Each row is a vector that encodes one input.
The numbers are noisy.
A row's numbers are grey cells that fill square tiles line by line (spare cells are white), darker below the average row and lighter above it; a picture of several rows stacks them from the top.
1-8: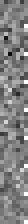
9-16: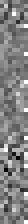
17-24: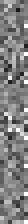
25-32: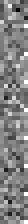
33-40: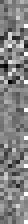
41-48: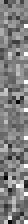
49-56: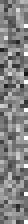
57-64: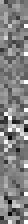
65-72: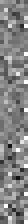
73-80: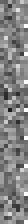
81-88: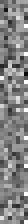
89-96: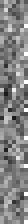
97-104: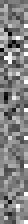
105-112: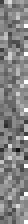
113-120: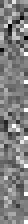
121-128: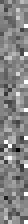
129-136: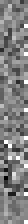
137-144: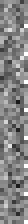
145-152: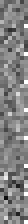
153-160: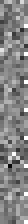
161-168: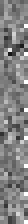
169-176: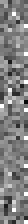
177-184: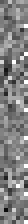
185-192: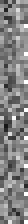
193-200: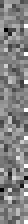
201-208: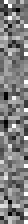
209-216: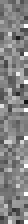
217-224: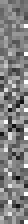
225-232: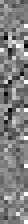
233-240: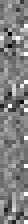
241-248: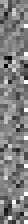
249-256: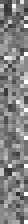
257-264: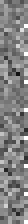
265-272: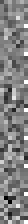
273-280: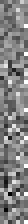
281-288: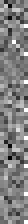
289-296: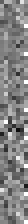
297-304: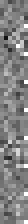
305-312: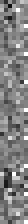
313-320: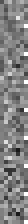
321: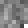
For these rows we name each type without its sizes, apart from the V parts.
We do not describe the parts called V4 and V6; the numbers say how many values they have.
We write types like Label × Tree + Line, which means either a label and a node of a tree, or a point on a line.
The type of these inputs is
(Bool × (Circle + Unit) + Unit) × Line + V4 × V6.
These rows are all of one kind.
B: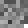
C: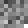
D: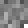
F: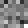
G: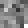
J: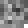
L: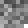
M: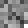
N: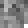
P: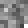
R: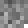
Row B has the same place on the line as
J, M, N and P.
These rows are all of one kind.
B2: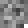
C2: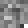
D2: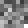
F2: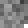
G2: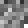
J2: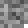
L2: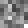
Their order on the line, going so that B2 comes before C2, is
F2, B2, G2, J2, D2, C2, L2.
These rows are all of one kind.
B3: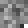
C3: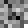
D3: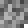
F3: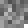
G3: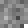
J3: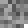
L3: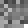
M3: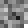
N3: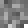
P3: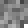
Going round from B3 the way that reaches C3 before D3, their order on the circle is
B3, G3, N3, P3, C3, M3, D3, J3, F3, L3.
